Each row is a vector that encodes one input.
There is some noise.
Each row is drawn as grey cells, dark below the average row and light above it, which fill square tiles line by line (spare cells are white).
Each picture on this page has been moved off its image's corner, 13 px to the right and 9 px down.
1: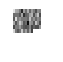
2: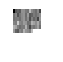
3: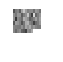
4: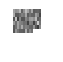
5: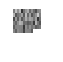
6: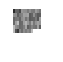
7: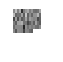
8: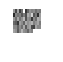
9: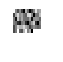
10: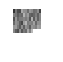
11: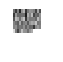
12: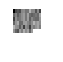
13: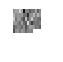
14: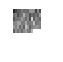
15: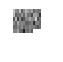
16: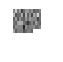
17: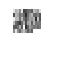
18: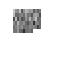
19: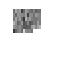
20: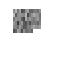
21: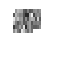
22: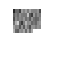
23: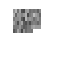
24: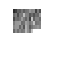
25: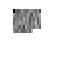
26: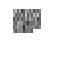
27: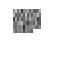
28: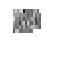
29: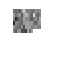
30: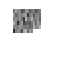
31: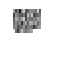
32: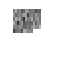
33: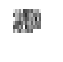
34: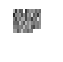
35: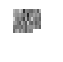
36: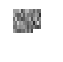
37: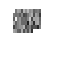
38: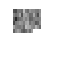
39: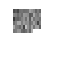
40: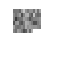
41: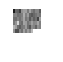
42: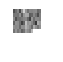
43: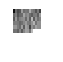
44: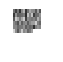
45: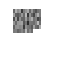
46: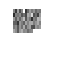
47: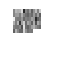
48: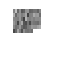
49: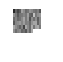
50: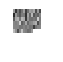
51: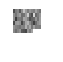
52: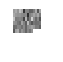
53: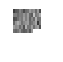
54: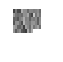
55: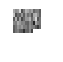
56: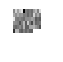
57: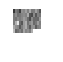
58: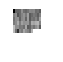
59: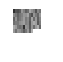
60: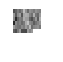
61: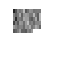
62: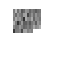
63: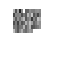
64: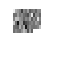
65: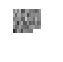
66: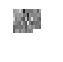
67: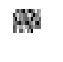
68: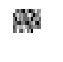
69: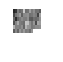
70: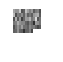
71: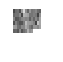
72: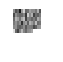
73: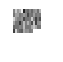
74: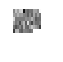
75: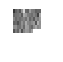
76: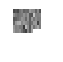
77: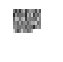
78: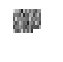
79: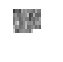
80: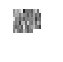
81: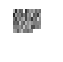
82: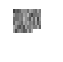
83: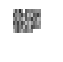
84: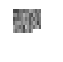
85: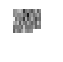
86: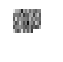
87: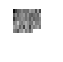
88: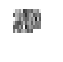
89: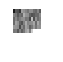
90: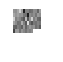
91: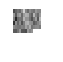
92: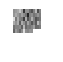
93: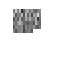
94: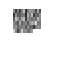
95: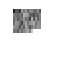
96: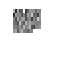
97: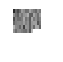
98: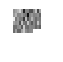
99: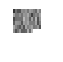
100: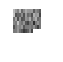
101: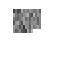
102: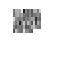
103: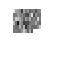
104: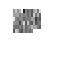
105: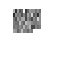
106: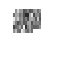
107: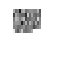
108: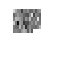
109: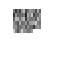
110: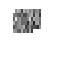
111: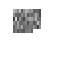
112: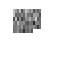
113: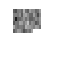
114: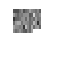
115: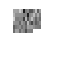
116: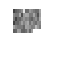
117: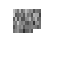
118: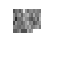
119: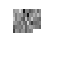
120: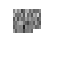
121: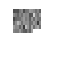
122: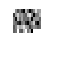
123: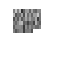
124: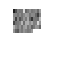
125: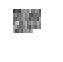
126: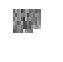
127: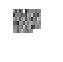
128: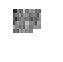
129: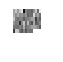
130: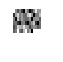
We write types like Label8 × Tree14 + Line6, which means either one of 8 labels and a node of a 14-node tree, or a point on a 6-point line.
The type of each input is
List2(Bool × Line4 + Line5).
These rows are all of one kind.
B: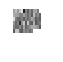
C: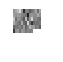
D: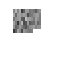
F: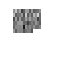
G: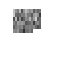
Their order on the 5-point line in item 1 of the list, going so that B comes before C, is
B, C, D, F, G.
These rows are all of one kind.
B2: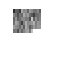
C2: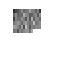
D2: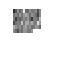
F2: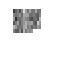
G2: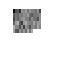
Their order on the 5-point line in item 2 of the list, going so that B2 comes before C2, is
B2, C2, G2, F2, D2.
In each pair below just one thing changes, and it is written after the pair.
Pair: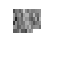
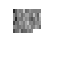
the place on the 4-point line in item 1 of the list
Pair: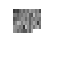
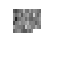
the true/false value in item 1 of the list
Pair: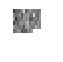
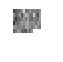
the place on the 4-point line in item 2 of the list
